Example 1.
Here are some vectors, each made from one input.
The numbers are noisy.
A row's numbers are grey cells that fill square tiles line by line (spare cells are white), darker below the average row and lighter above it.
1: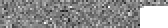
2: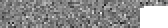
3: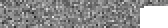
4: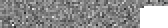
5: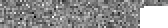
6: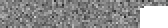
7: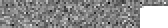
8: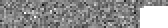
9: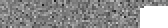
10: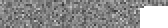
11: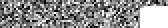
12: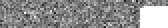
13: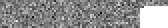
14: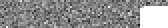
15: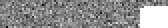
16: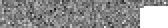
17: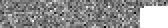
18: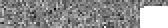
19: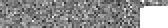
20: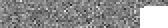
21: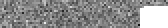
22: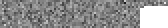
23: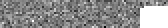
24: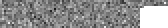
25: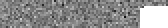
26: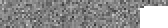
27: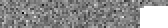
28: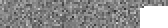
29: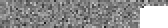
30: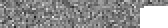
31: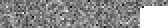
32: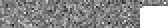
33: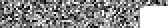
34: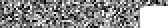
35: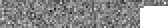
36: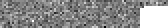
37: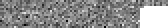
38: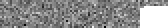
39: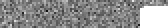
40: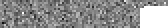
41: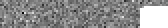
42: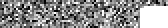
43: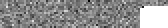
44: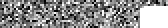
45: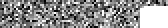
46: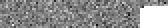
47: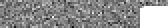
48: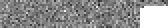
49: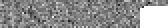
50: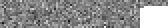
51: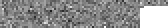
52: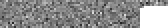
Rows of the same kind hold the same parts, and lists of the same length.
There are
2 kinds of row.
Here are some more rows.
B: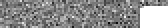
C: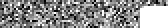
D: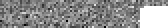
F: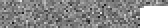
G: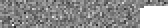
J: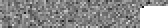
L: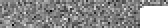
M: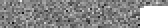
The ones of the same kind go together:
B, D, F, G, J, L, M
C

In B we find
a point on a 5-point line, a point on a 6-point line and a true/false value.
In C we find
a fixed value.
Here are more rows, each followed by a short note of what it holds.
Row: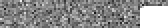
a point on a 5-point line, a point on a 6-point line and a true/false value
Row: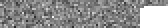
a point on a 5-point line, a point on a 6-point line and a true/false value
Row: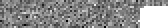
a point on a 5-point line, a point on a 6-point line and a true/false value
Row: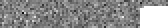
a point on a 5-point line, a point on a 6-point line and a true/false value
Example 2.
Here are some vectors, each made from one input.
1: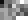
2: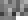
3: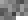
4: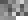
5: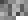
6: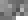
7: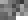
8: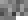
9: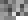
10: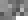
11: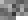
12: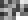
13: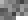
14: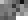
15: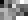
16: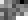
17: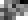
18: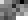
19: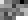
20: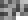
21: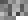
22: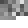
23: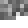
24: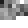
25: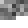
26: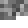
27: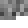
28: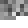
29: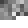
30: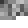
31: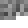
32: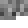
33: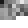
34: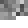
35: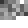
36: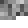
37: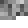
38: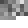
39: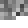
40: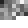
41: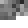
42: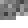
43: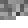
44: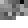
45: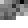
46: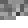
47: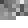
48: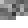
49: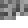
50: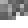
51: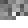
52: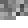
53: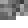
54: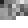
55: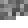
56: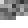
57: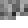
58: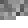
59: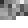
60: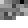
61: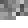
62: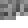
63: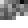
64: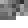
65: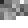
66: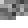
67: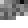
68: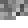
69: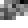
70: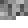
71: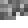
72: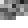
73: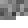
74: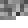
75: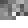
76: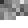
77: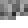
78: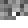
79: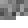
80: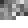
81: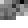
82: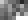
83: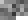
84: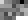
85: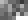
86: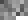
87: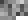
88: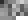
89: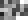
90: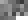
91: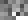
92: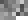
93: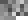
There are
2 kinds of row.
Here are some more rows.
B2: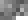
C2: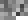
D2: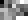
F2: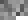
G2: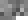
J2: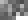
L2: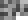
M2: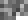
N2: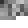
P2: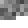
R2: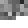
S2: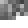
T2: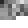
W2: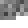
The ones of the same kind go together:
B2, G2, J2, L2, M2, P2, R2, S2, W2
C2, D2, F2, N2, T2

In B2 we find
one of 8 labels.
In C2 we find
a point on a 6-point line.
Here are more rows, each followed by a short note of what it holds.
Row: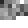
a point on a 6-point line
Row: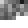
one of 8 labels
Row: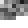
one of 8 labels
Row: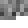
one of 8 labels
